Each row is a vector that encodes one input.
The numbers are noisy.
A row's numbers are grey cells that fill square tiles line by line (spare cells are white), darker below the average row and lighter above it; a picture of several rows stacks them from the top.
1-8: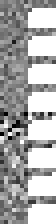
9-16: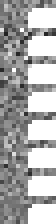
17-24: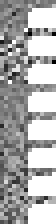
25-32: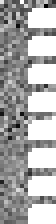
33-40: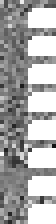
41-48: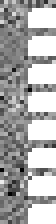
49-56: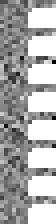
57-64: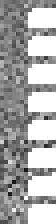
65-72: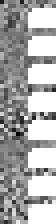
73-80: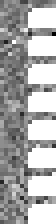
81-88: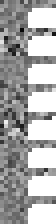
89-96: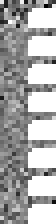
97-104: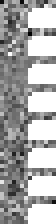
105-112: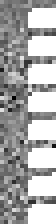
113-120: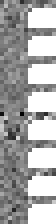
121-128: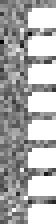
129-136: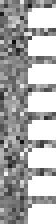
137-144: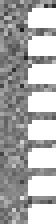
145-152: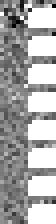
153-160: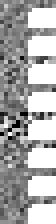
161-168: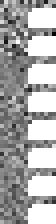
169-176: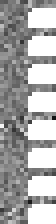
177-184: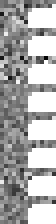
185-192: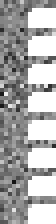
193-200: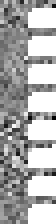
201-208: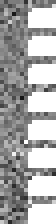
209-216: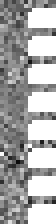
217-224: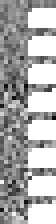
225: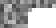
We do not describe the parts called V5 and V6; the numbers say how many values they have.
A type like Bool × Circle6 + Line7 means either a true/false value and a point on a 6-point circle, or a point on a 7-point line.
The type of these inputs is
(Circle11 + Label10) × V6 + V5.
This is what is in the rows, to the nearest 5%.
About 15% of them hold a value of V5. The rest hold a value of V6, together with either a point on an 11-point circle, or one of 10 labels.
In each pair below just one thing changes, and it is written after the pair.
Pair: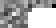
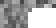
the value of V6
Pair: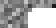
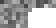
the label
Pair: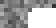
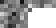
the value of V6
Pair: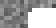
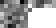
the label
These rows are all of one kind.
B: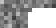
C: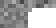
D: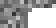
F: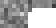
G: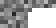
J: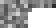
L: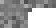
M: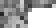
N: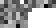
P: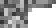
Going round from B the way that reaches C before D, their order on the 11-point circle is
B, C, L, M, N, J, F, G, D, P.
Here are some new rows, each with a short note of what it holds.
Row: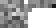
a value of V5
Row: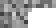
a value of V5
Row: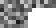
a value of V5
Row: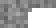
a point on an 11-point circle and a value of V6
